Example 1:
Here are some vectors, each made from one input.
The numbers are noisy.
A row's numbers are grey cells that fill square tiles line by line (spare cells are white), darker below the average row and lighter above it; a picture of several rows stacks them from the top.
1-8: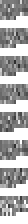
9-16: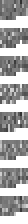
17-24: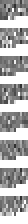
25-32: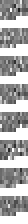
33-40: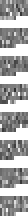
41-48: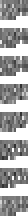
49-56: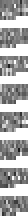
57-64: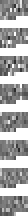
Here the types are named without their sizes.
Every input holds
either a fixed value, or a node of a tree, or three true/false values.
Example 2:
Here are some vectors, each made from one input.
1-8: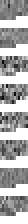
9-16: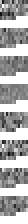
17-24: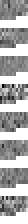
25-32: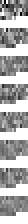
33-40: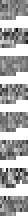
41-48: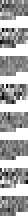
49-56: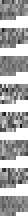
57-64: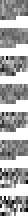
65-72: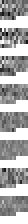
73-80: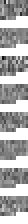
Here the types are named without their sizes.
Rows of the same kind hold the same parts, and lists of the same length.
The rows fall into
2 kinds.
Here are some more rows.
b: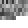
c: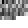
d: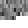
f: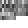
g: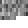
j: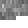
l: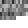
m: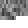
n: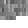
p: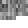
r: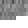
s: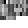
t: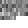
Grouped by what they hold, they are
b, g, j, l, n, p, r, t
c, d, f, m, s

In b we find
a point on a line.
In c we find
a point on a circle and a point on a line.
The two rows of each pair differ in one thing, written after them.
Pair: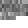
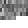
the place on the circle
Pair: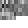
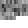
the place on the circle
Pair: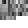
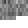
the place on the circle
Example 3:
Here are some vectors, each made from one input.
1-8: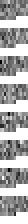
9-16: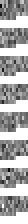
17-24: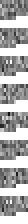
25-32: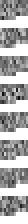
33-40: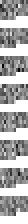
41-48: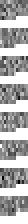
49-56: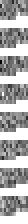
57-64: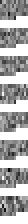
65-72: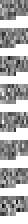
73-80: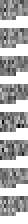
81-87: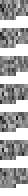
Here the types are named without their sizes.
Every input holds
a point on a line, together with either a fixed value, or four true/false values.
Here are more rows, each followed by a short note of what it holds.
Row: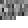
a point on a line
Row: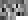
a point on a line
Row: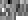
a point on a line and four true/false values
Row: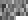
a point on a line and four true/false values
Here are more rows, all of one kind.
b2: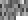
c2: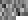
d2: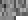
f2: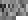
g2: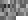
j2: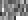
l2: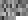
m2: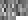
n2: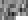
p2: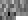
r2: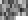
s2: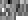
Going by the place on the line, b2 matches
j2, r2 and s2.
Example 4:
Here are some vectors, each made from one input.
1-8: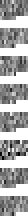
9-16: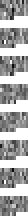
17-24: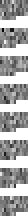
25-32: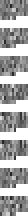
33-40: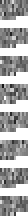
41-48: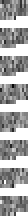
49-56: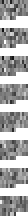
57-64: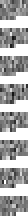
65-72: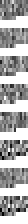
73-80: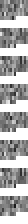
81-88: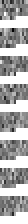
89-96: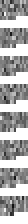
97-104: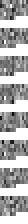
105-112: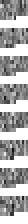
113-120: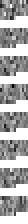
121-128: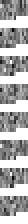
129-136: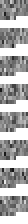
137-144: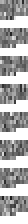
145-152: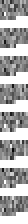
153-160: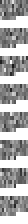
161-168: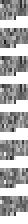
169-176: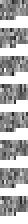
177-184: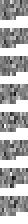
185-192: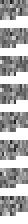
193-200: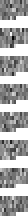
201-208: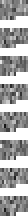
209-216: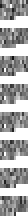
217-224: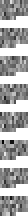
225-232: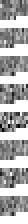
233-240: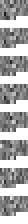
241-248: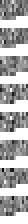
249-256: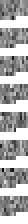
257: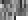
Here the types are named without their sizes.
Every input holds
a list of points on a line.
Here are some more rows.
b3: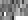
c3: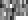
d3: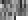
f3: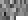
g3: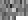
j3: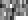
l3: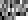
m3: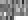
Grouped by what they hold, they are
b3, c3, j3, m3
d3, f3, g3
l3

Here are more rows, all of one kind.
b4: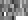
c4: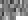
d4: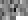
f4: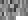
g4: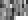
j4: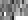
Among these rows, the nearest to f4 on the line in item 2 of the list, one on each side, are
b4 and d4.
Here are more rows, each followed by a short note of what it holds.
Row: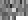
a list of one item
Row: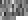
a list of one item
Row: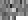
a list of one item
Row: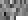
a list of one item
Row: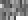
a list of one item
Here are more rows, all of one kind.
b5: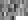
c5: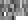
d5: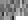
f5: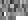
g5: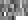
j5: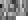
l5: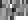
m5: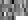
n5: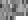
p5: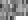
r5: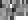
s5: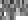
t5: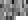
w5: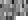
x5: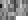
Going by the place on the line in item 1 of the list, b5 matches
c5, d5, g5 and m5.
